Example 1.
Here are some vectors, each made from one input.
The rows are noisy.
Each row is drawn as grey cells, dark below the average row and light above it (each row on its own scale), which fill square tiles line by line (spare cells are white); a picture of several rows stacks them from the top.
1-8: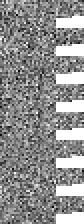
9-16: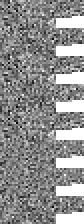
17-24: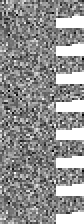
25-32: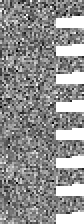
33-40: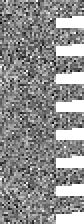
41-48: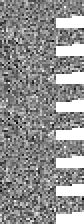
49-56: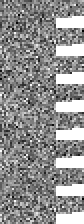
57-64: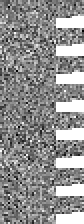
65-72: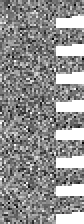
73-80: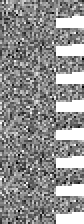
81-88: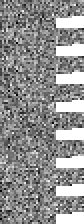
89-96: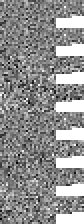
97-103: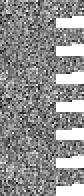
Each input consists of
a point on a 9-point circle.
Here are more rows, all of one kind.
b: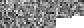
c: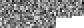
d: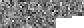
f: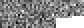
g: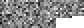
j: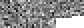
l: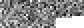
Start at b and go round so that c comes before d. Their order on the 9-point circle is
b, j, c, l, d, f, g.
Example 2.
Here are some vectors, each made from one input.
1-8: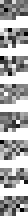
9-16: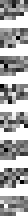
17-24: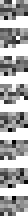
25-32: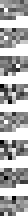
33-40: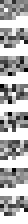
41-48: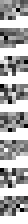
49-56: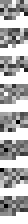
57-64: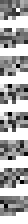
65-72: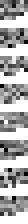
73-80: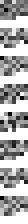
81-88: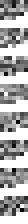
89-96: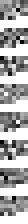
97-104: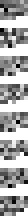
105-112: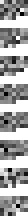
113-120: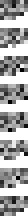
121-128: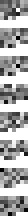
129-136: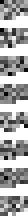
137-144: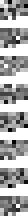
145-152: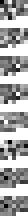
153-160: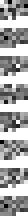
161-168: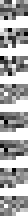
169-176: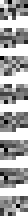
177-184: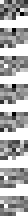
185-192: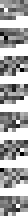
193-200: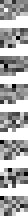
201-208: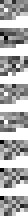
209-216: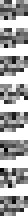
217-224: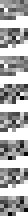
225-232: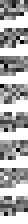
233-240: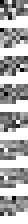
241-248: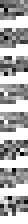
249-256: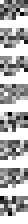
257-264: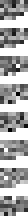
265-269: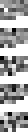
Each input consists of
four true/false values.
